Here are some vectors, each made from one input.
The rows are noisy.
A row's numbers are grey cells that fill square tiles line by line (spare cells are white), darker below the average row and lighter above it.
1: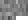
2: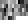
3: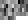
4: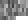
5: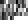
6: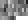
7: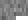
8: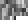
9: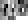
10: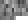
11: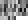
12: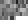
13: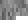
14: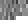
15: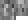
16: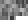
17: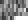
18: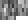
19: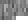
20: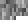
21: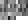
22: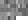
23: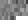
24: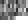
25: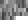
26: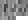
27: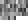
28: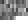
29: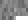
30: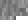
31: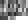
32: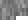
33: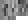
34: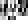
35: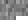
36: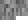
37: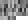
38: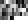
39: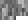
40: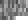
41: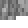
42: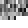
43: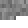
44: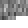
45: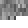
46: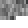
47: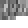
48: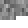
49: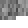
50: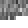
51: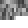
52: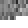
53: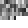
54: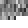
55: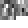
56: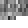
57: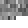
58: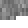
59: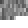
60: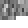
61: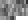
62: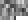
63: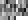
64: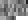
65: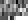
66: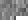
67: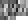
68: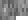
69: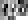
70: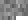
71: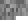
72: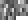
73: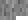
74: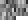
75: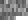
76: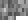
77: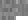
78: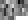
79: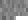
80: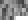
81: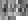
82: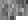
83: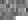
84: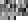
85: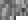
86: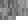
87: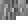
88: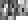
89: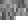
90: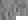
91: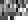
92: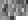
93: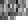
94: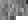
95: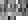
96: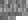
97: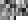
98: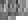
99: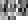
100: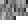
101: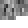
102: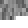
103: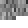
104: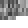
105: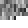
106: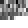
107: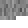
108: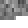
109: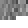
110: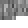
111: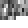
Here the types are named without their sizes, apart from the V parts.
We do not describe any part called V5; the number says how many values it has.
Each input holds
a value of V5, together with a list of items, each a point on a line and a true/false value.
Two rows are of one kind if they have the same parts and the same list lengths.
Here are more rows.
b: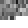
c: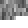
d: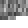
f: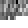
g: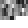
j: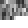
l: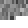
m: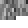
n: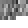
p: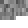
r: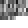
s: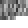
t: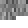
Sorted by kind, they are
b, f, g, l, m, n, t
c, j, s
d, p, r

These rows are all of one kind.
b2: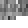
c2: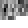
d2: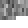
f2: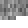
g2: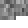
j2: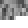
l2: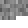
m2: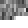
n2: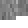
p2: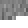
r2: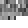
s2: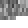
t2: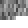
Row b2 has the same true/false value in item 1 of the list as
j2 and l2.
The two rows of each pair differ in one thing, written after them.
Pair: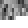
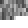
the true/false value in item 1 of the list
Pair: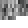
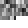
the place on the line in item 1 of the list
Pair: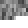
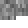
the true/false value in item 1 of the list
